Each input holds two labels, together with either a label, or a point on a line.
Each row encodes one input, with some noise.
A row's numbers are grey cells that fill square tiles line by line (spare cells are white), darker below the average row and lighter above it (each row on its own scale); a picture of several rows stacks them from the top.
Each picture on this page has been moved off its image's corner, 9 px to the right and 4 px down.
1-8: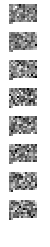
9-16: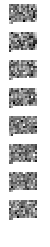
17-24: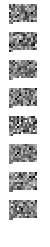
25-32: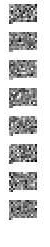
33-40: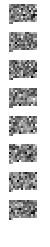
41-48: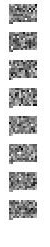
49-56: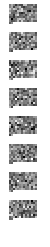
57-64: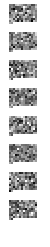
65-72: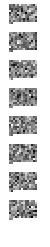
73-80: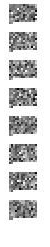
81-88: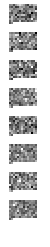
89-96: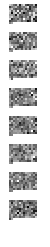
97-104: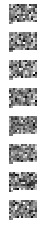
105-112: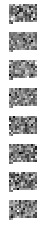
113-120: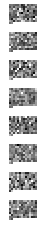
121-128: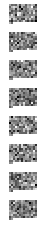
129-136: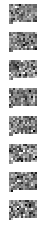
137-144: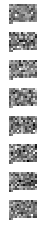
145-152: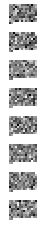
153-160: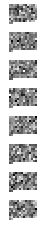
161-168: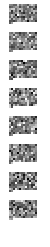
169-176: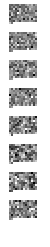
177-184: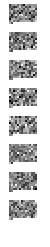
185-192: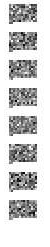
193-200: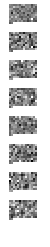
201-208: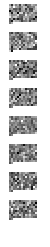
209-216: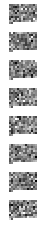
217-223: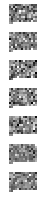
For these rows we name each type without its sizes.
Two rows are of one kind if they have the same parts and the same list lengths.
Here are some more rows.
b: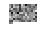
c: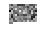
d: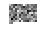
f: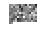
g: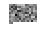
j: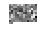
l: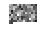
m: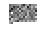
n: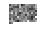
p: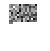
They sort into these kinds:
b, c, g, m, n, p
d, f, j, l

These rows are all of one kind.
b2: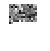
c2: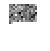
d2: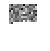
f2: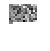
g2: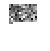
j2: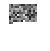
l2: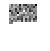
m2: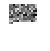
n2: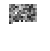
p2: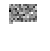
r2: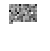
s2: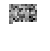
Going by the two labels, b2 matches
g2, j2 and n2.
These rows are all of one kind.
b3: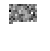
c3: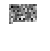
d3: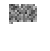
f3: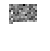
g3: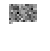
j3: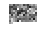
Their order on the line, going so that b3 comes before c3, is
f3, j3, b3, d3, g3, c3.
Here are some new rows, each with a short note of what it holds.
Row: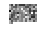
two labels and a point on a line
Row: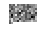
two labels and a point on a line
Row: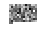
two labels and a point on a line
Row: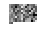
two labels and a point on a line
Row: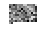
three labels
